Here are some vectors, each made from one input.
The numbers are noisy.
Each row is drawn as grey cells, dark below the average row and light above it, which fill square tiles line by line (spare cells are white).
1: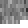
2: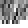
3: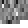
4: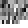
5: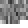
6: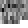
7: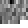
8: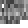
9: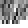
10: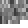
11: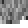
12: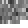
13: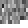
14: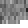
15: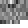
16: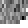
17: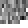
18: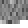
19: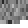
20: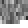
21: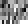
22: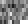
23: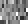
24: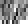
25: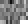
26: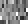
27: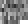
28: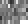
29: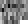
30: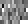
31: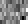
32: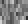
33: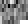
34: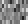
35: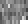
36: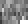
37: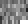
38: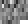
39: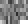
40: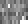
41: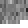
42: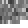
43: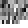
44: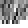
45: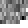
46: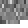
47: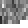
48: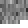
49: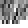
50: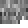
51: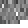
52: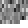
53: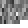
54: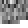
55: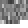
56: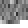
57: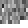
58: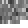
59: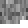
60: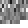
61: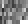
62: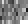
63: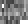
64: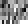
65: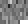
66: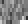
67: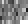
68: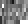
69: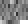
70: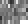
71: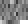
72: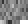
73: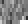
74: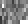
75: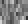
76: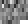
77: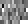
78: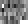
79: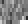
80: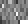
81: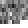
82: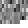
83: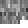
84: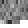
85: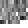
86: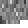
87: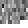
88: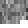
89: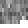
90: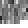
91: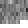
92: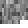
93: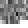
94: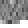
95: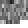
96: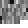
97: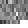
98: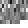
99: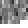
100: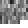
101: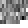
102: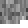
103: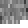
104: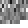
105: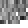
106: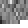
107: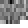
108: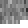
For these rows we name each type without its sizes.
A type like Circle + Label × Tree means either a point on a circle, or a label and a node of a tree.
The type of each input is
Bool × List(Line).
